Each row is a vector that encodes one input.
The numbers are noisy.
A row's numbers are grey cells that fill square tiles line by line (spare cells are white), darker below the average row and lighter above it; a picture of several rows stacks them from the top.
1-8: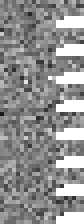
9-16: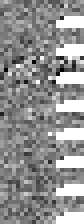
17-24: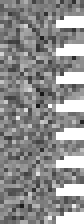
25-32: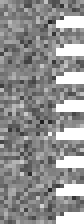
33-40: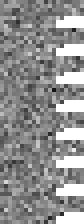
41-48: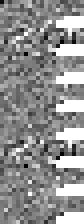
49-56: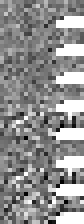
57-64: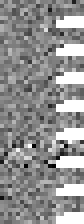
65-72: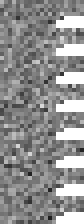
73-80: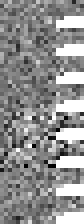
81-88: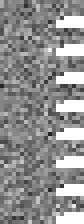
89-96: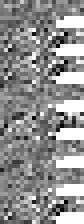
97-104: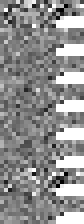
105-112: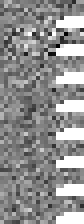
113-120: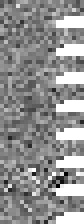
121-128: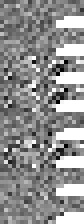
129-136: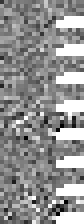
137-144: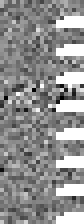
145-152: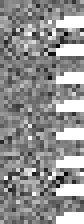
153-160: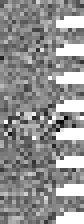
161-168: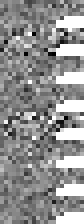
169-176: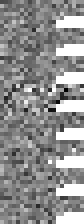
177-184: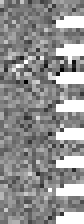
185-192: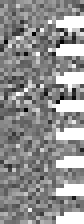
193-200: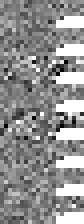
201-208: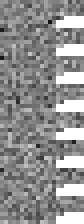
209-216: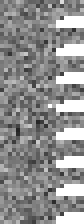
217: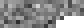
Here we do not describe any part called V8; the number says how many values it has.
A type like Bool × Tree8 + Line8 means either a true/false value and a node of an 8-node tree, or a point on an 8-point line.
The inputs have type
Label6 × (Line5 + V8) × (Tree9 + Unit) + Line6.
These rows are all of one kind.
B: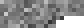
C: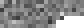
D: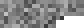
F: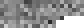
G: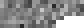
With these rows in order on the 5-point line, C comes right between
B and F.
